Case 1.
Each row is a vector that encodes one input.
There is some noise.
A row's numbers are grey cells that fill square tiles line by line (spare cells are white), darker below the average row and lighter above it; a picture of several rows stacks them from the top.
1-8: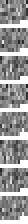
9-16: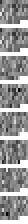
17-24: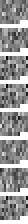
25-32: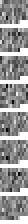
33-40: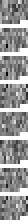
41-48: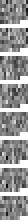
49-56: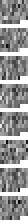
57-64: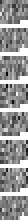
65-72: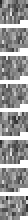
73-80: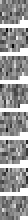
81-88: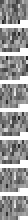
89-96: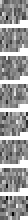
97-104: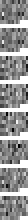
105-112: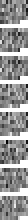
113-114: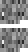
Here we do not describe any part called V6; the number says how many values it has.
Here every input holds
either a point on an 8-point line, or a point on an 11-point line, or a value of V6.
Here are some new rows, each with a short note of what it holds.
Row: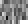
a point on an 11-point line
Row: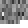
a point on an 11-point line
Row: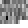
a point on an 11-point line
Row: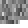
a point on an 11-point line
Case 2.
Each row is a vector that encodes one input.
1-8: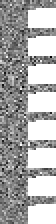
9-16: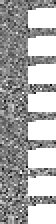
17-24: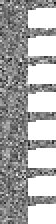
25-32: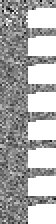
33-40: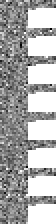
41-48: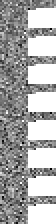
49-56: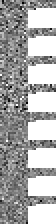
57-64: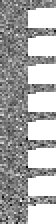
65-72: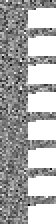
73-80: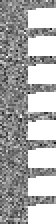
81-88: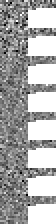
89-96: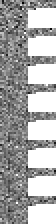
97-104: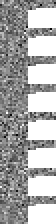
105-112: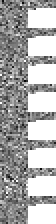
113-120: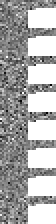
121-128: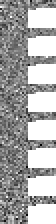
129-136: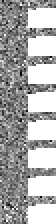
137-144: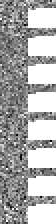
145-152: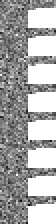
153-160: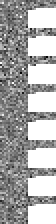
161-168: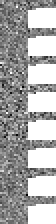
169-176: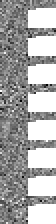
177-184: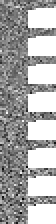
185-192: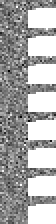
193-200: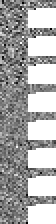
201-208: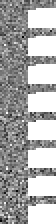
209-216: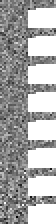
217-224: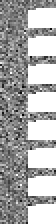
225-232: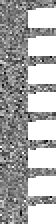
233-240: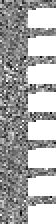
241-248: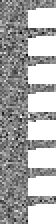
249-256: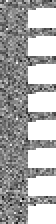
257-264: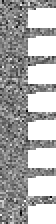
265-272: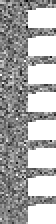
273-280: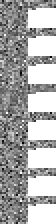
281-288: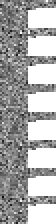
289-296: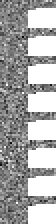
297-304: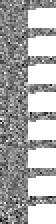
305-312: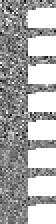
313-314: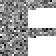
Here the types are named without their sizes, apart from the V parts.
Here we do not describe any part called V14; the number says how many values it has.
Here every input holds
either a fixed value, or a node of a tree, or a true/false value and a value of V14.
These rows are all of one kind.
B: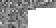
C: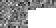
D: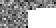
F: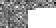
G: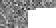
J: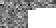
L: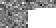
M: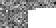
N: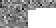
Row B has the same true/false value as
C, G and N.
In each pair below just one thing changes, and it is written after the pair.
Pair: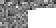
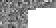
the true/false value
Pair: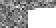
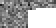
the value of V14
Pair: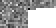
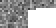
the value of V14
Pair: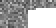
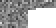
the value of V14
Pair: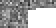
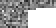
the value of V14
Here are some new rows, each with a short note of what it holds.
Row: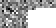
a fixed value
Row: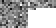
a node of a tree
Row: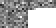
a true/false value and a value of V14
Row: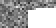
a true/false value and a value of V14
